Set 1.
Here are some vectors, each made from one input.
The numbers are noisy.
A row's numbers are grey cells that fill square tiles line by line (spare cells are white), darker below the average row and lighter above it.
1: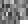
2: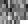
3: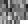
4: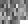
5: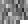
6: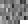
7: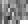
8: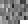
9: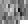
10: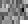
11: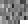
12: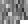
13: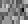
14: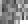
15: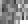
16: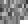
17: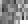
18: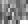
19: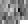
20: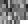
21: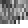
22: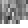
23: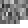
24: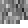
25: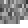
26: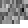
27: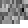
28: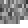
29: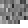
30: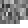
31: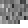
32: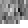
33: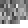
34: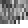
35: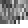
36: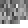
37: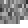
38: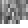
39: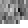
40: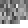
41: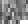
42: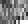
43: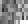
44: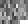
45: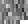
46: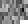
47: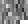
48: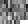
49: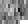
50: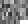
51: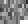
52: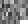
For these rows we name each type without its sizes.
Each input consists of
a point on a circle.
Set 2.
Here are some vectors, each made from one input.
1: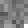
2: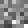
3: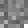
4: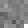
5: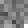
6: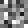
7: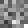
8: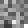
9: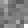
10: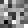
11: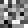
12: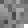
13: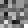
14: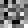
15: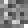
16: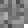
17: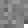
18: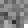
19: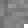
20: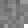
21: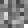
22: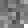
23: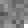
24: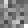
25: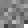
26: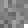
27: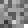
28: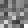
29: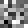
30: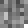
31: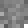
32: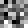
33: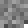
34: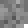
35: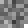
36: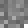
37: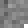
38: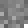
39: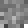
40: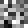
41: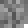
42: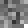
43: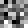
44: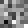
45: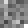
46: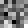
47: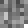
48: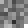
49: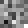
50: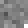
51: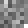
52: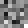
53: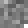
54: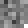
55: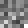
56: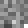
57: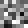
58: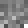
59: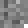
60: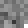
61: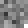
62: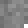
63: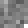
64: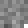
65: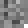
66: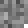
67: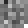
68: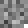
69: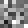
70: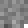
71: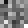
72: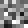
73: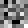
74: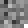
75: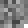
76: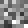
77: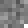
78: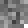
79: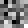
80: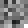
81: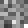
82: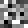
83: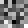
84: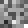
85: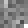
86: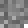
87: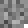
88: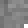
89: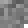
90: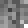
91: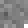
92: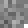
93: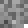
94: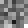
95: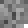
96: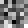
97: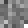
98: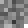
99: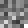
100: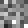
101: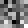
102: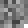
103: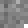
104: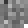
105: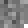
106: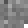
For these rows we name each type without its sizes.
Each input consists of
a node of a tree.
